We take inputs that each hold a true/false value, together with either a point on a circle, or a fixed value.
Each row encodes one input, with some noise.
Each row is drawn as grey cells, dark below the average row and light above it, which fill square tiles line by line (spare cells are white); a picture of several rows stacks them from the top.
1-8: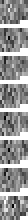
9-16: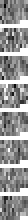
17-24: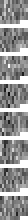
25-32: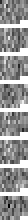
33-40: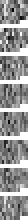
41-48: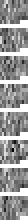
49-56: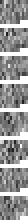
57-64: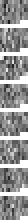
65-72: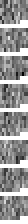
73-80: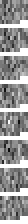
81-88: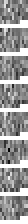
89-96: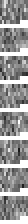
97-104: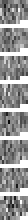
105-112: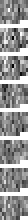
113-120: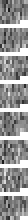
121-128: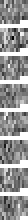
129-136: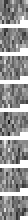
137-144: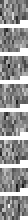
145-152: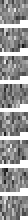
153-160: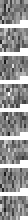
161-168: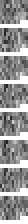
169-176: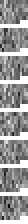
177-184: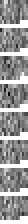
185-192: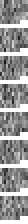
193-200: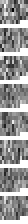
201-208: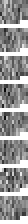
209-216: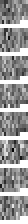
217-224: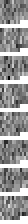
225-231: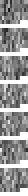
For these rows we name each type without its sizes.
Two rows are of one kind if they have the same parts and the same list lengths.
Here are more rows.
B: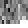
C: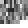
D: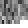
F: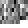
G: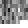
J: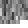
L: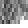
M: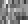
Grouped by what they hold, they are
B, D, G, J, L, M
C, F

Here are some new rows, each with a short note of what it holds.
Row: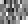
a true/false value
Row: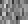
a point on a circle and a true/false value
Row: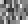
a true/false value
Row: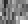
a point on a circle and a true/false value
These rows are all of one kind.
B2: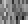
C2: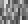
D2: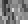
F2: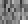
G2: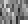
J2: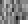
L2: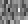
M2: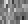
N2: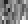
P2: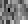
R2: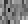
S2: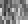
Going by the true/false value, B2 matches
C2, G2, J2 and M2.
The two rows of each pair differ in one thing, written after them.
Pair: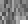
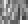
the true/false value
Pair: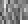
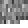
the place on the circle
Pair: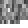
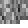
the place on the circle
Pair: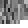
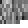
the true/false value
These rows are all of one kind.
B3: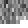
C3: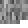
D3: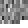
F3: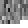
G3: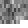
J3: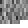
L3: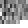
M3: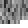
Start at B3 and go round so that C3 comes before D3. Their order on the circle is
B3, G3, J3, C3, M3, F3, L3, D3.
